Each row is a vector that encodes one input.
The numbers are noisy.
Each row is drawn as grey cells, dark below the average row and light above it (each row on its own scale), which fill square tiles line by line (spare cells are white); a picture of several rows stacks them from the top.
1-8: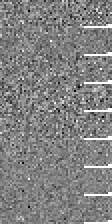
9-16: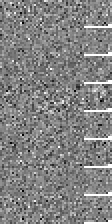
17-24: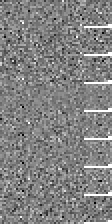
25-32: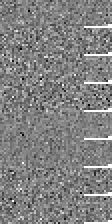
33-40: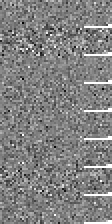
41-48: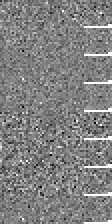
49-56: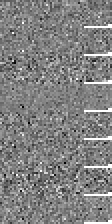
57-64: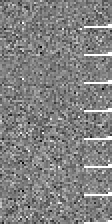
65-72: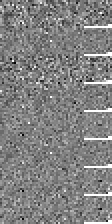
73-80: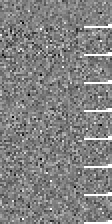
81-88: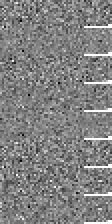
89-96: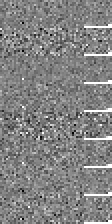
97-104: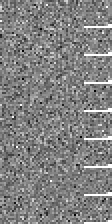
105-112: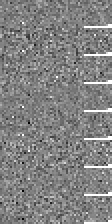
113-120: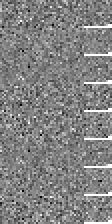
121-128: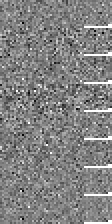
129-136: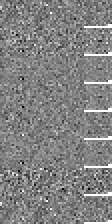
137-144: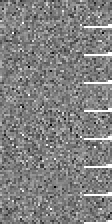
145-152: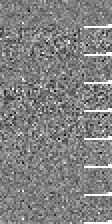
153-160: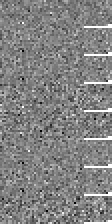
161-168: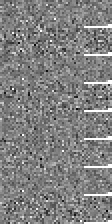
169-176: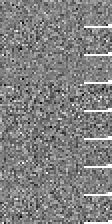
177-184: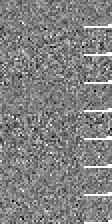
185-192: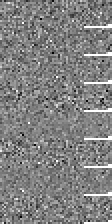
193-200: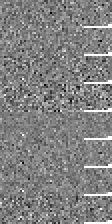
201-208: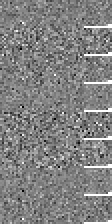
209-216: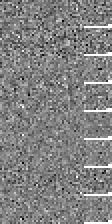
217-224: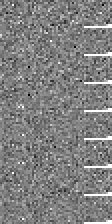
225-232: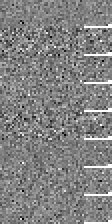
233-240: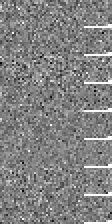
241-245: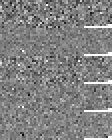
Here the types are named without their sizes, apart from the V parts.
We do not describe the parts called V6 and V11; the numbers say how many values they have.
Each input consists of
either a fixed value, or a label, a true/false value and a value of V6, or a node of a tree and a value of V11.
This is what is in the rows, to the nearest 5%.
About 5% of them hold a fixed value. About 30% of them hold a label, a true/false value and a value of V6. The rest hold a node of a tree and a value of V11.
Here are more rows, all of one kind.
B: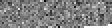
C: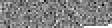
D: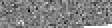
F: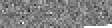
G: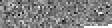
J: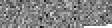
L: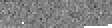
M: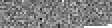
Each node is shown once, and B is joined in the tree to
J.
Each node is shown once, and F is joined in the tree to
D and G.
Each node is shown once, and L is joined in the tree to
M.
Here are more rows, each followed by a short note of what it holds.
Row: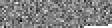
a fixed value
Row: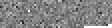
a label, a true/false value and a value of V6
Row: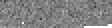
a node of a tree and a value of V11
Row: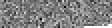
a node of a tree and a value of V11
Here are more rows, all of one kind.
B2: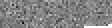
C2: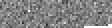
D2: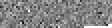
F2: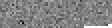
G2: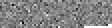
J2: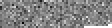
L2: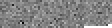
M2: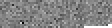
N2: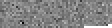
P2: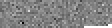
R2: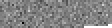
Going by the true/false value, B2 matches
C2, J2 and R2.
